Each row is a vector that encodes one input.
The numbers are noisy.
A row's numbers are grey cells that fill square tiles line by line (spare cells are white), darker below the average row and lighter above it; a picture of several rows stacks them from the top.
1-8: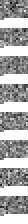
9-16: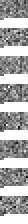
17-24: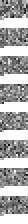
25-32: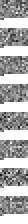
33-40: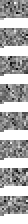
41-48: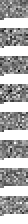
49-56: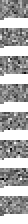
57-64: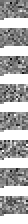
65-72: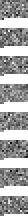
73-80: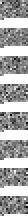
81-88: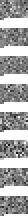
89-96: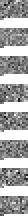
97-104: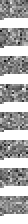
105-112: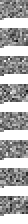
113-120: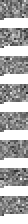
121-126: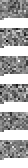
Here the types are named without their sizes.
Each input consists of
a point on a circle, together with either a point on a circle, or a point on a line.
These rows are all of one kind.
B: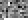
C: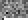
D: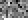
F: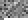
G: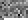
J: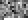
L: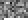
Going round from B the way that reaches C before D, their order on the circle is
B, L, C, J, F, G, D.
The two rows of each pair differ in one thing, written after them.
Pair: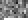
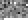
the place on the line
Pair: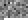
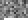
the place on the line
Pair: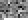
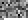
the place on the line
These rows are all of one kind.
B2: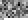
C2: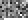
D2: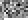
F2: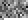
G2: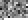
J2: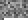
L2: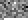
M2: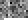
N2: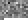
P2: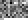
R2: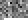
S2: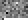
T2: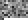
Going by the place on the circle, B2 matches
M2, P2 and R2.
